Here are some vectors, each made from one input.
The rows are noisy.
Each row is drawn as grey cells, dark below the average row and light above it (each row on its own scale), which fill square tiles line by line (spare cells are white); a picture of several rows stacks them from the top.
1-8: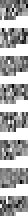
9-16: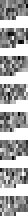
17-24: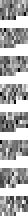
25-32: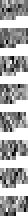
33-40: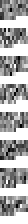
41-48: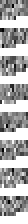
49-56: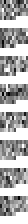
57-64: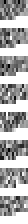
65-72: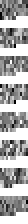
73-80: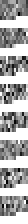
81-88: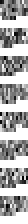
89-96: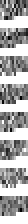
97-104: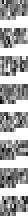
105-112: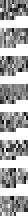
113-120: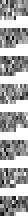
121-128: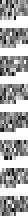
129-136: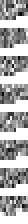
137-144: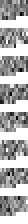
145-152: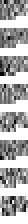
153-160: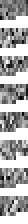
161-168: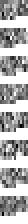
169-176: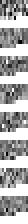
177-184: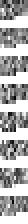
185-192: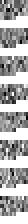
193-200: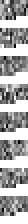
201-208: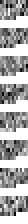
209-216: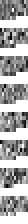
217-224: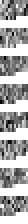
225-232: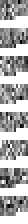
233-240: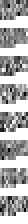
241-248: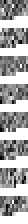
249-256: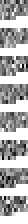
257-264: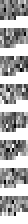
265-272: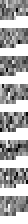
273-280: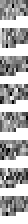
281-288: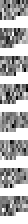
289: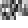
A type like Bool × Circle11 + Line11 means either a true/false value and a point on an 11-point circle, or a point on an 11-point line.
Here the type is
Bool × Bool × Bool × Bool + (Circle10 + Unit) × Label10.
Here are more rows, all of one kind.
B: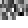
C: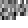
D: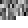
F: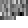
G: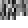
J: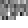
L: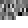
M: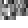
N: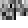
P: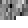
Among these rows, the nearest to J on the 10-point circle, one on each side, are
F and M.
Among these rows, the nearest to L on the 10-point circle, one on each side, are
B and P.
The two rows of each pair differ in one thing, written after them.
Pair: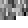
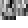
the label
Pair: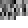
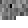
the place on the 10-point circle
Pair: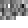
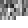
the label
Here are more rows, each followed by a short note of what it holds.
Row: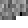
a point on a 10-point circle and one of 10 labels
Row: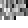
one of 10 labels
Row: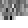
four true/false values
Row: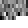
four true/false values
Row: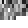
a point on a 10-point circle and one of 10 labels
